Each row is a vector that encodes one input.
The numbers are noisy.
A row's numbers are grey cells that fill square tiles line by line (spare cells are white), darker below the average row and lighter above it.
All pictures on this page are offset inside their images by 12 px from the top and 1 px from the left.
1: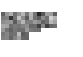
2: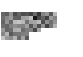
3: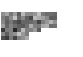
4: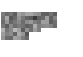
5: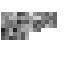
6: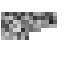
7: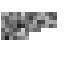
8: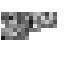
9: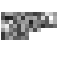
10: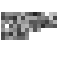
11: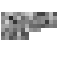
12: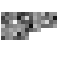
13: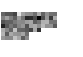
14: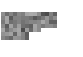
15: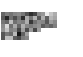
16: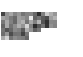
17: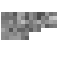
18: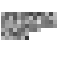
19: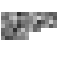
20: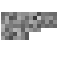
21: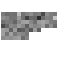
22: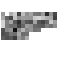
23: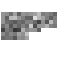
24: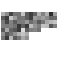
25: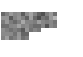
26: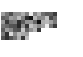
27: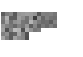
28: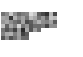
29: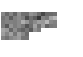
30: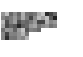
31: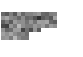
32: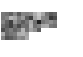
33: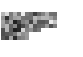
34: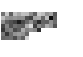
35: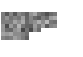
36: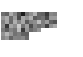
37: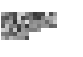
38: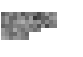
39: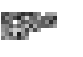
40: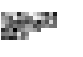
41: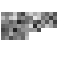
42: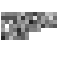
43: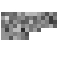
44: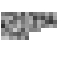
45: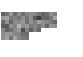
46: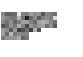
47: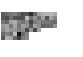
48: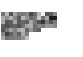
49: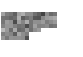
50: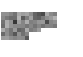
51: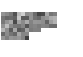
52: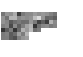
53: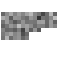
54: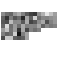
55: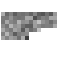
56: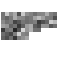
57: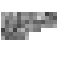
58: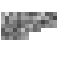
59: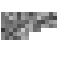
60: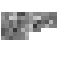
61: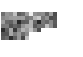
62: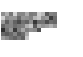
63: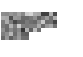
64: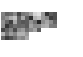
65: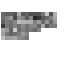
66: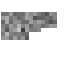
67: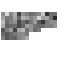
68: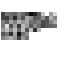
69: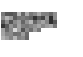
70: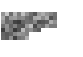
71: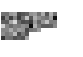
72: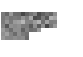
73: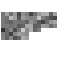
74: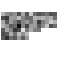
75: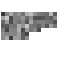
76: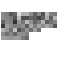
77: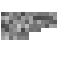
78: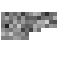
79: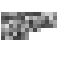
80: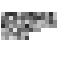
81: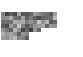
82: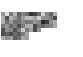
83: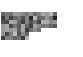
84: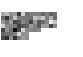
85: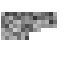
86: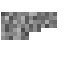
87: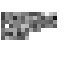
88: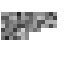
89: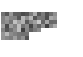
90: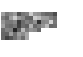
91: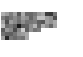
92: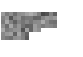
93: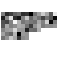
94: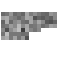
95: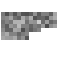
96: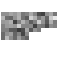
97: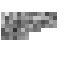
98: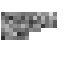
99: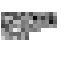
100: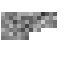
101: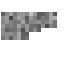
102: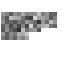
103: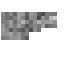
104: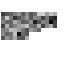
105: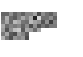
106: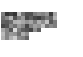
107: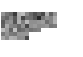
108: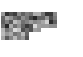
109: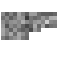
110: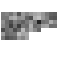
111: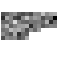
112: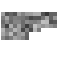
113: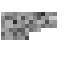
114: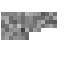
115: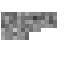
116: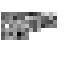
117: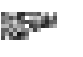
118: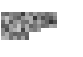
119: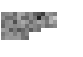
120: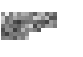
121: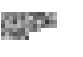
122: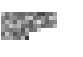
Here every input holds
either a point on a 6-point circle, or a point on a 7-point line, or three true/false values.
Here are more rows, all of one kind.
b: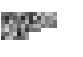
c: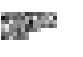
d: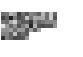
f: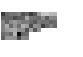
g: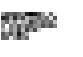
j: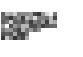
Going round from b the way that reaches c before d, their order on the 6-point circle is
b, f, g, c, j, d.
